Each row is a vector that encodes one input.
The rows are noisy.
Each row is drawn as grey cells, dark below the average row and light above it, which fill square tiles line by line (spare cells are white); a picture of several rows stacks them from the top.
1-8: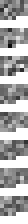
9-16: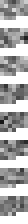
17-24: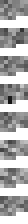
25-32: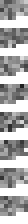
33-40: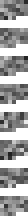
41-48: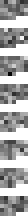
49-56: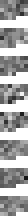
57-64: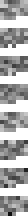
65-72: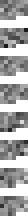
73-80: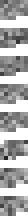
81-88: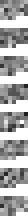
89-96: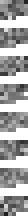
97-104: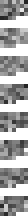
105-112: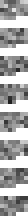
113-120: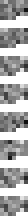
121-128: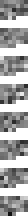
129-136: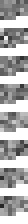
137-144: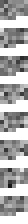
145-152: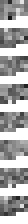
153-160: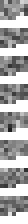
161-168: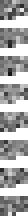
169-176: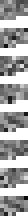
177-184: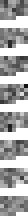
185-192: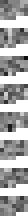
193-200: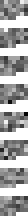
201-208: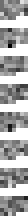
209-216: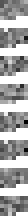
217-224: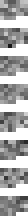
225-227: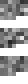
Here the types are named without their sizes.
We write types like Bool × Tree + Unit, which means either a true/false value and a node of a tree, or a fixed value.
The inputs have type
(Bool × Bool × Bool + Unit) × Line.
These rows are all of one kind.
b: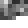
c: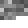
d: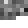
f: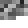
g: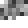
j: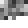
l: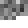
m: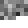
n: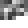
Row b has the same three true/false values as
g and j.
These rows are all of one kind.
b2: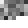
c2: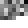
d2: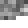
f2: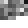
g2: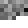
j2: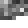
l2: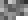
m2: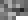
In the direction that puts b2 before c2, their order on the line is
b2, d2, l2, m2, g2, j2, f2, c2.
